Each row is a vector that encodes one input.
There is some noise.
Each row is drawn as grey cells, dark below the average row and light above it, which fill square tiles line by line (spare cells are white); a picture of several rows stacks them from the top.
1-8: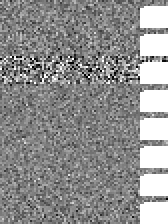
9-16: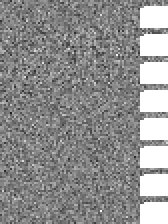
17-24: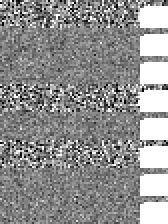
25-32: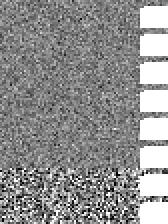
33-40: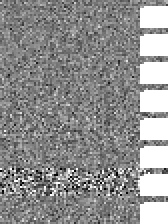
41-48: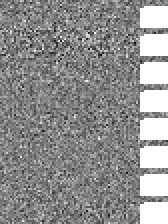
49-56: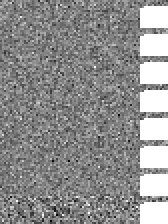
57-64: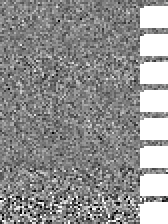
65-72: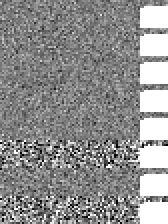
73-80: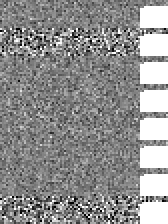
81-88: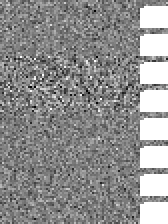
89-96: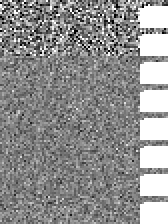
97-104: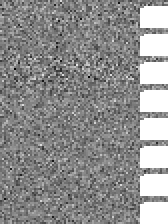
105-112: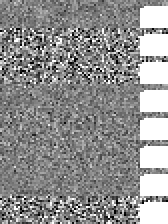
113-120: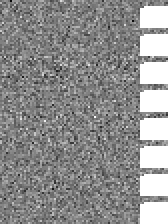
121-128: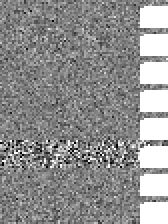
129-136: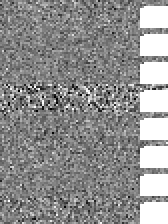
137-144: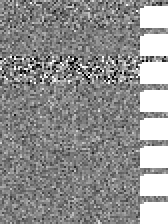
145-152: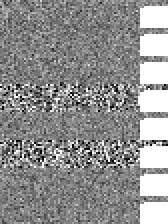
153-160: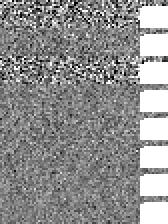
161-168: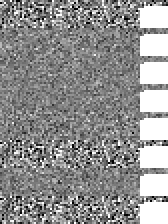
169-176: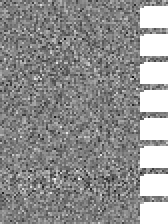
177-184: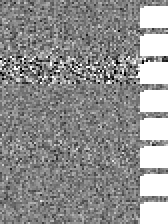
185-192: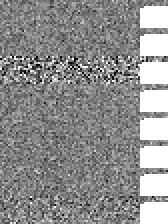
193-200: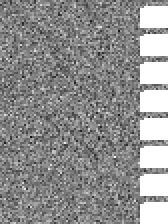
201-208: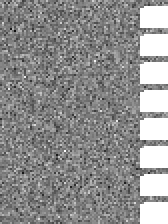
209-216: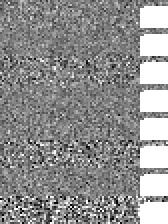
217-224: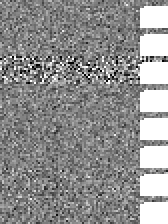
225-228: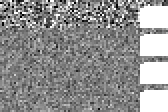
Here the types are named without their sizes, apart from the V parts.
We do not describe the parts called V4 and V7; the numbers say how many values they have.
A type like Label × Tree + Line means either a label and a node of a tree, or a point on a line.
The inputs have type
Bool × (Circle + Label) × V7 + V4.
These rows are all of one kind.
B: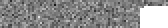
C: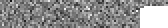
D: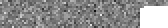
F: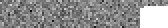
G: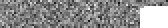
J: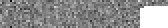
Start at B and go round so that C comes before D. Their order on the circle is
B, F, C, J, D, G.
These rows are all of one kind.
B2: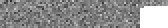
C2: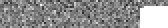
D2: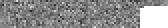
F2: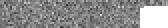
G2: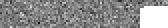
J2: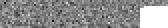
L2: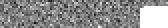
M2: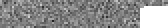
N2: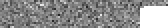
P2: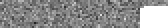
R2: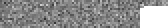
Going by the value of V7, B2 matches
D2, F2 and N2.
